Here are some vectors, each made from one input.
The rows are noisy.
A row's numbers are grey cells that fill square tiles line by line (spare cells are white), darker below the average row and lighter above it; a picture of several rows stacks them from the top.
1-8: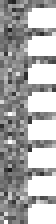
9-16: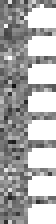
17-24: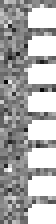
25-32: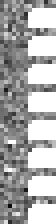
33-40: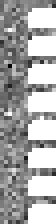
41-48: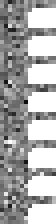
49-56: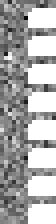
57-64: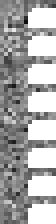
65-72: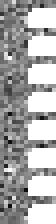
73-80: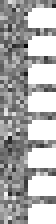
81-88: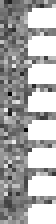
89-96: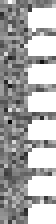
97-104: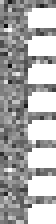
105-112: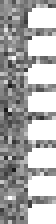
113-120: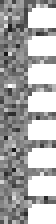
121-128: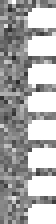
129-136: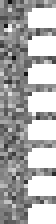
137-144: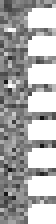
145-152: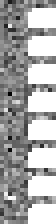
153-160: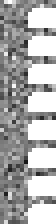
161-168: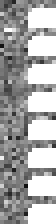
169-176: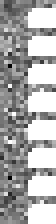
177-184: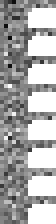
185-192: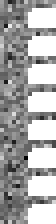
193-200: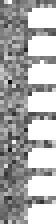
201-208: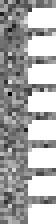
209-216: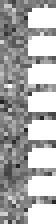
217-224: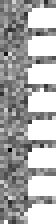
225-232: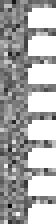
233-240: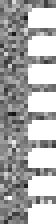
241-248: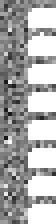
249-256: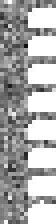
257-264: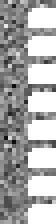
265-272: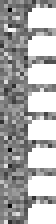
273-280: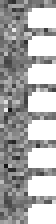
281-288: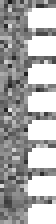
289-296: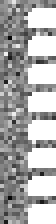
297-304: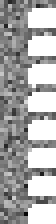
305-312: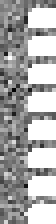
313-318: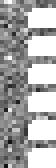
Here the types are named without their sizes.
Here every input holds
a label and a true/false value, together with either a fixed value, or a node of a tree.
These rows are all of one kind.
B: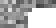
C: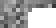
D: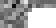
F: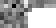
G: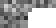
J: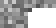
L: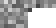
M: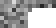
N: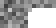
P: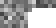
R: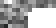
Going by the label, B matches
J and L.
